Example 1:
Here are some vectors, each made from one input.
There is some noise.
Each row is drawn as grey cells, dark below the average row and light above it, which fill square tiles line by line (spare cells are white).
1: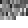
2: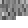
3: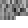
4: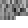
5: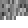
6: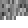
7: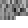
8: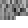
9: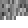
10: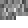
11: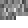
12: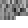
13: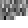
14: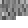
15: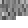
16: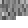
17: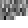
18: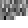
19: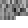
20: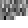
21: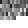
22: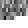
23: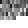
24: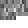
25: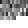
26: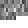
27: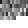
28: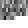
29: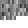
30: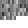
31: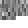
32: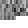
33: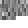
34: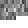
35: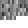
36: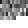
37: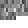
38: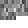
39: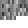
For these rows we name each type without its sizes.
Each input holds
a point on a line.
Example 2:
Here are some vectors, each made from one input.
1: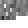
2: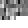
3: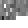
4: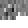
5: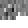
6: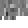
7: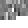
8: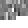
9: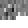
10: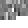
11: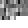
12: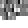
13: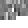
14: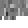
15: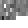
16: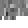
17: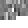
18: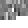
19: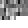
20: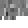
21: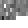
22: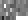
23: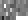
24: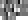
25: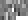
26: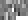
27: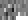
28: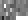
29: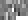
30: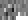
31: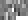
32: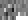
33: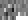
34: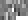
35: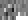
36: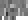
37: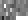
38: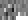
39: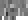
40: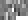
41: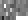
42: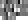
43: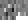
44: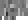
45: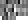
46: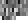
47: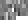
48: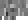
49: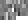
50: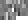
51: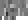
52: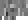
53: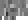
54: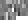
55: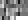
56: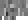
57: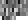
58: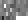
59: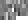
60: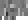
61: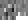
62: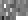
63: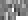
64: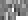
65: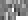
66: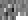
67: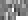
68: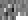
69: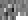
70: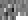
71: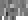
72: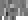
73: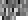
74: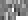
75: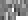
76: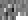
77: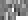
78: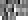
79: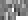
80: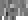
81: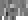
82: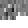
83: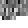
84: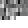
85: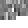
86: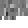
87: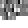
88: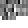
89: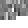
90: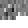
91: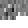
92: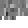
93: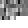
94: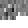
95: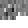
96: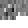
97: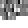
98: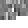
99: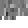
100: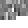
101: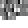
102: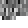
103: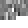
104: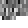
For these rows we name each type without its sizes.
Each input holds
three true/false values.
